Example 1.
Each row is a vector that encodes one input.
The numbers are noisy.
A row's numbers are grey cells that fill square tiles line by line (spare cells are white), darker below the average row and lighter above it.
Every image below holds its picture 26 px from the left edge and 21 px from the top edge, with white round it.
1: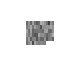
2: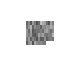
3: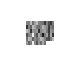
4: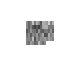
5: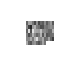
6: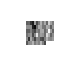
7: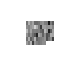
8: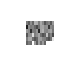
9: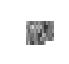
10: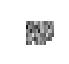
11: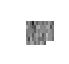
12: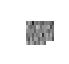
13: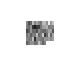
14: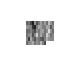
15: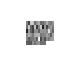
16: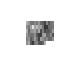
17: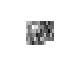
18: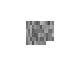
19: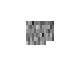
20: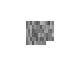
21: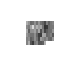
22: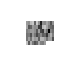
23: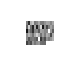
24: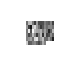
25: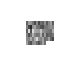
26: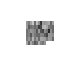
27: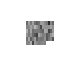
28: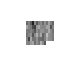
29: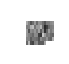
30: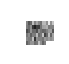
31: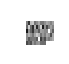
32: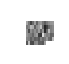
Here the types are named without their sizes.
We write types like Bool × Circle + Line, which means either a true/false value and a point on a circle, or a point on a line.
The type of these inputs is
Label.
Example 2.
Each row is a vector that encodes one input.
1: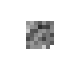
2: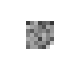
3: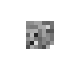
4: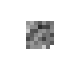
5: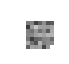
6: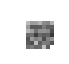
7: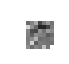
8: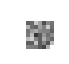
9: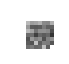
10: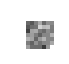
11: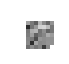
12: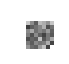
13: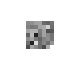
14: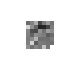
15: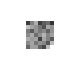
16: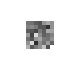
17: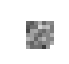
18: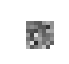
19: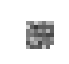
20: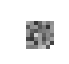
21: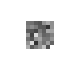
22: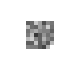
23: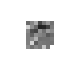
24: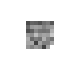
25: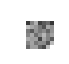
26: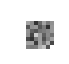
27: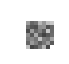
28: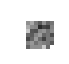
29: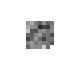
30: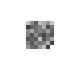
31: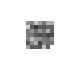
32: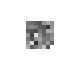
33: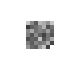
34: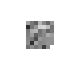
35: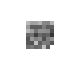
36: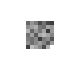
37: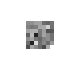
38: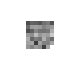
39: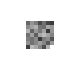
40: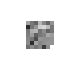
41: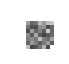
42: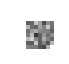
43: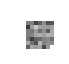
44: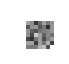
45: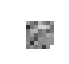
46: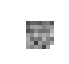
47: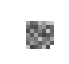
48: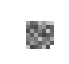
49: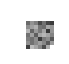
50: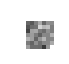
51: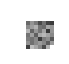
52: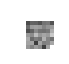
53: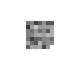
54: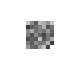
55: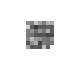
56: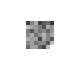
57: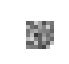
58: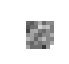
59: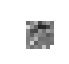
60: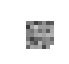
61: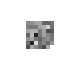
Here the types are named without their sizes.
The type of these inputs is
Bool × Bool × Bool × Bool.
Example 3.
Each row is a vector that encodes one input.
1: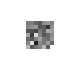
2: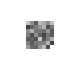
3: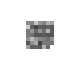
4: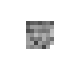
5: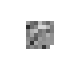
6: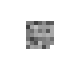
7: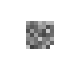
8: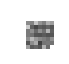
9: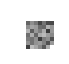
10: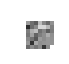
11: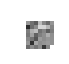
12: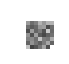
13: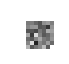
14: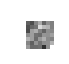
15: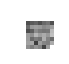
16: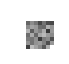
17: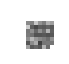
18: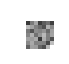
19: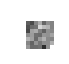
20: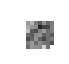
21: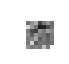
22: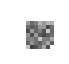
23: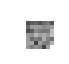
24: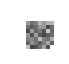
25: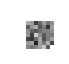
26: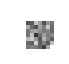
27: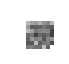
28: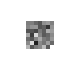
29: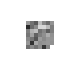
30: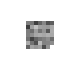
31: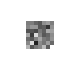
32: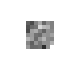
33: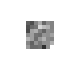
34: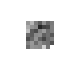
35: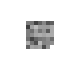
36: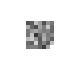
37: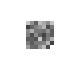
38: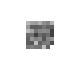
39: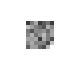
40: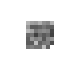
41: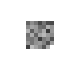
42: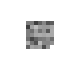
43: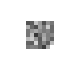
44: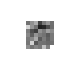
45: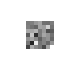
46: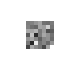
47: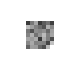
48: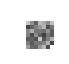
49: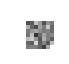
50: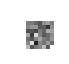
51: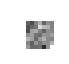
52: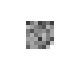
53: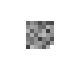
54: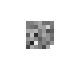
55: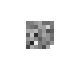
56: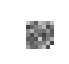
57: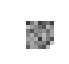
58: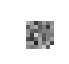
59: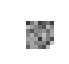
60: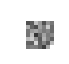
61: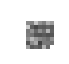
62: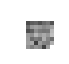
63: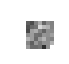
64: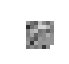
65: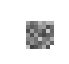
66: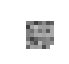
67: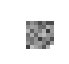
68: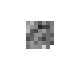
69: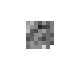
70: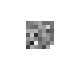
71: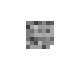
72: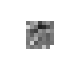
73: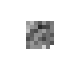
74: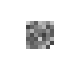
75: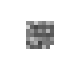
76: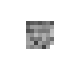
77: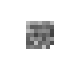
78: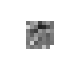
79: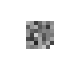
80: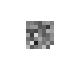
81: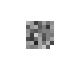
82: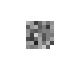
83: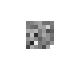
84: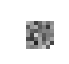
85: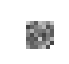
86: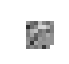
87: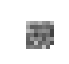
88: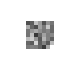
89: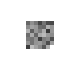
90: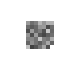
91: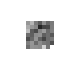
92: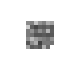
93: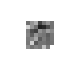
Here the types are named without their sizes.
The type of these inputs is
Bool × Bool × Bool × Bool.
